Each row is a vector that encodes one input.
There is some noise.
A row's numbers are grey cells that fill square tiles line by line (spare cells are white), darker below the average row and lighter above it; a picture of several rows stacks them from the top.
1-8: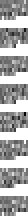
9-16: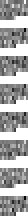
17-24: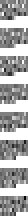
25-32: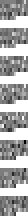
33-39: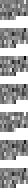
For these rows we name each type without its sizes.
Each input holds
a point on a line and a true/false value.
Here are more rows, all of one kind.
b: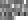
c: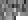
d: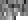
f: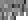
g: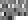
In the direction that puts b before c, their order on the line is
g, f, b, c, d.
